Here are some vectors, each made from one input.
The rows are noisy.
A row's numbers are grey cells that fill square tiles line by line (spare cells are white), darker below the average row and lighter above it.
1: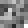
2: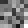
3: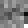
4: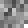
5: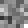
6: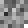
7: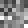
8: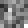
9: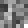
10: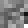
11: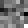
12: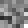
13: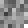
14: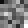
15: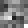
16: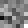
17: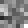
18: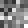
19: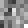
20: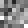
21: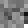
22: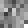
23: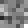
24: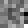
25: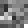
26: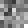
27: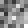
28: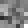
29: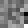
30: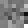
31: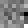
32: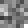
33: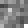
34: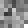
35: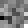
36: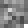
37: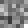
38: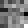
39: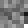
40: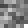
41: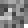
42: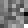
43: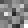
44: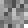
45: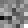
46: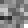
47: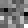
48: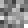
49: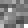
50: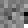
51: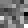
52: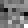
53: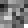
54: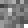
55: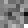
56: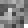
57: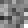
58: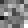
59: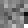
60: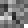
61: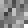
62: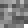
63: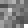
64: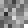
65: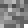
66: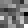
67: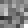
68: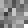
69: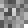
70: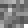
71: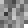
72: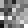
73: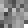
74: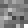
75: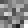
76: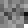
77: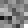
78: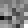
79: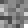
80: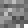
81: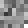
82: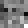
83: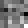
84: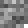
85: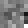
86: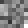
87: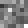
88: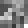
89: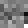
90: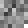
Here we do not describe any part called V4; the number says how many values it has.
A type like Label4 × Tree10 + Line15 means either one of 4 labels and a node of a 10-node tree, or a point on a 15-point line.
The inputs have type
(Bool × Bool × Bool + V4) × Line5 × V4.
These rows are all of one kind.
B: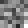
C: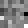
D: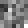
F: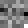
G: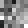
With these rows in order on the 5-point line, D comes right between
B and F.
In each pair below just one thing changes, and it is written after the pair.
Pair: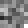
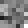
the place on the 5-point line
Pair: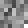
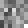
the place on the 5-point line
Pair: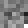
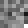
the place on the 5-point line
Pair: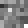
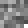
the place on the 5-point line
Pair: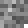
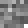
one of the three true/false values
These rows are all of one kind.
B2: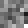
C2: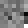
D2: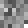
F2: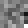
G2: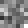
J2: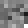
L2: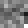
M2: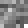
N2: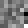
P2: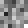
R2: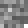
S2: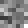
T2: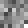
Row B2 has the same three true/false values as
J2, S2 and T2.
